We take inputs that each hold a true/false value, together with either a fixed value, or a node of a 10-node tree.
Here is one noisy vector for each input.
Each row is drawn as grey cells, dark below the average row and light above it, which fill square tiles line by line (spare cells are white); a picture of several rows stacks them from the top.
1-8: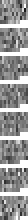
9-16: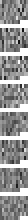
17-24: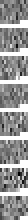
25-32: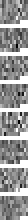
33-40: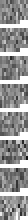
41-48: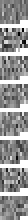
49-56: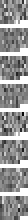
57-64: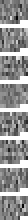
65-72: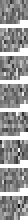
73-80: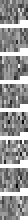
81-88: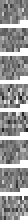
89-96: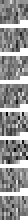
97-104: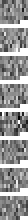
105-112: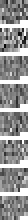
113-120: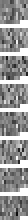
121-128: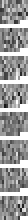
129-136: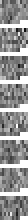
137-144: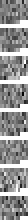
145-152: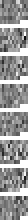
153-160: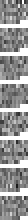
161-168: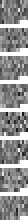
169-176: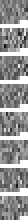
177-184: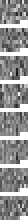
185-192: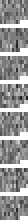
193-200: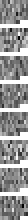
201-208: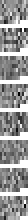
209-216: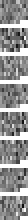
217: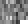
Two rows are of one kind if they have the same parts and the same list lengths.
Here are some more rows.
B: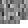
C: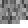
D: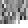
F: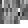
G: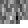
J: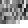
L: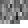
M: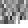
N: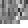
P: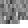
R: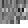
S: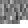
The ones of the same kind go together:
B, C, F, G, L, N, P, R, S
D, J, M

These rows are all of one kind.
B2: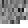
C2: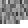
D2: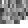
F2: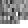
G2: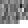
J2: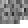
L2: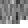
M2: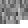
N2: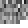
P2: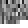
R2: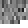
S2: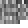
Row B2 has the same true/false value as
F2, P2 and R2.
